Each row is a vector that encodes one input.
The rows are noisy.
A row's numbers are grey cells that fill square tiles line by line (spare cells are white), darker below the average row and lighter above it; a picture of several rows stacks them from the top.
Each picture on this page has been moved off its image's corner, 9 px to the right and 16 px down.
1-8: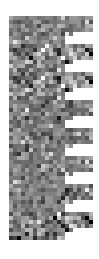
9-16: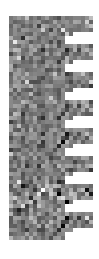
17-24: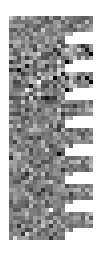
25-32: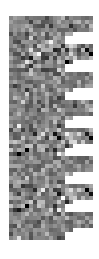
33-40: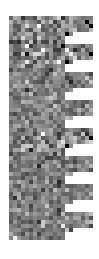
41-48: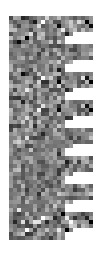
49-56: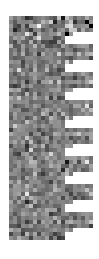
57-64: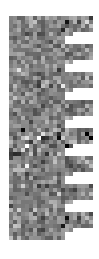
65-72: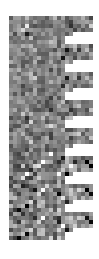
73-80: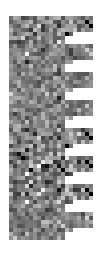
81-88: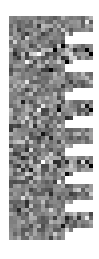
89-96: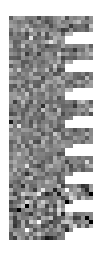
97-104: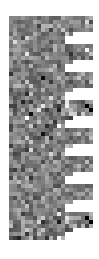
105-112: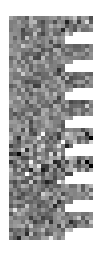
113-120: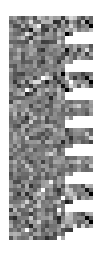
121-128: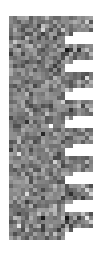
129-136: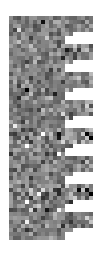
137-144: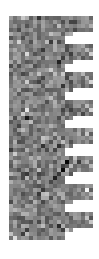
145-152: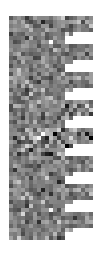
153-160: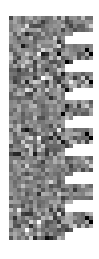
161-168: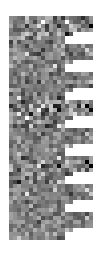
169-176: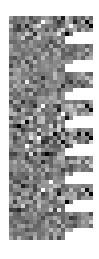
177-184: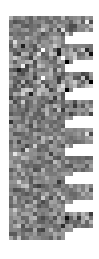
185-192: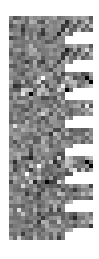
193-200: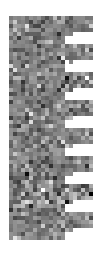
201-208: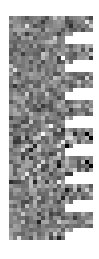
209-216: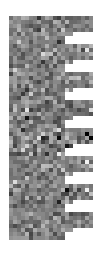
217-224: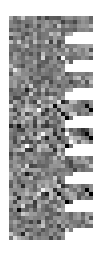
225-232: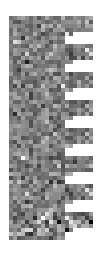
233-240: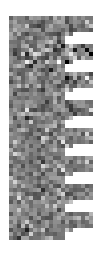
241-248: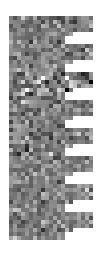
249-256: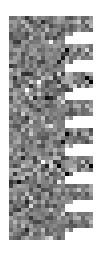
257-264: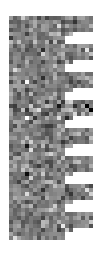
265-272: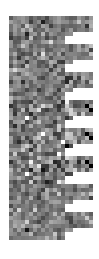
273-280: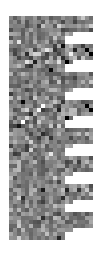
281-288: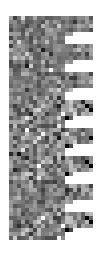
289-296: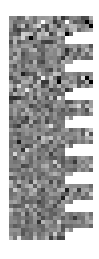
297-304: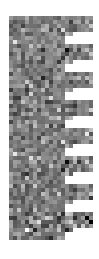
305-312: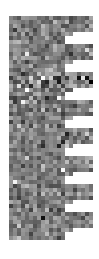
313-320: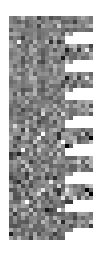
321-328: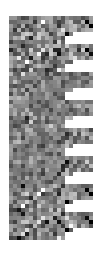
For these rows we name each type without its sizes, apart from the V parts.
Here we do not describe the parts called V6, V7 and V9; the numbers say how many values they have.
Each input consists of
a value of V6, together with either a point on a line and a node of each of five trees, or a value of V7 and a value of V9.
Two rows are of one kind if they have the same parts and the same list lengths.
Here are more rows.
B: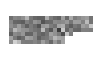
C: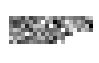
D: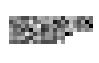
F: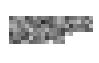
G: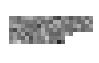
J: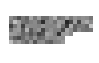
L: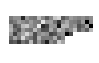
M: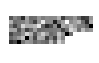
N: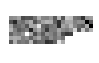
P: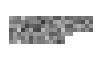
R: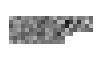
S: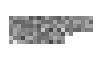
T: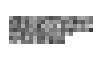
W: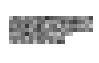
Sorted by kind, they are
B, F, G, J, P, R, S, T, W
C, D, L, M, N

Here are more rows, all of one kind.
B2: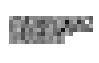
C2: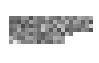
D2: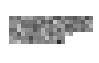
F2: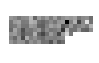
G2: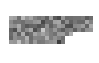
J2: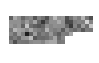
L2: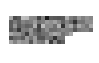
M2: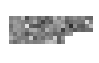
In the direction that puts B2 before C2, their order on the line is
L2, F2, J2, G2, M2, B2, D2, C2.
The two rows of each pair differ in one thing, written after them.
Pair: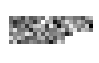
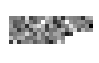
the value of V7
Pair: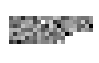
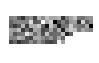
the value of V6
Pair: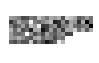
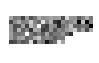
the value of V7
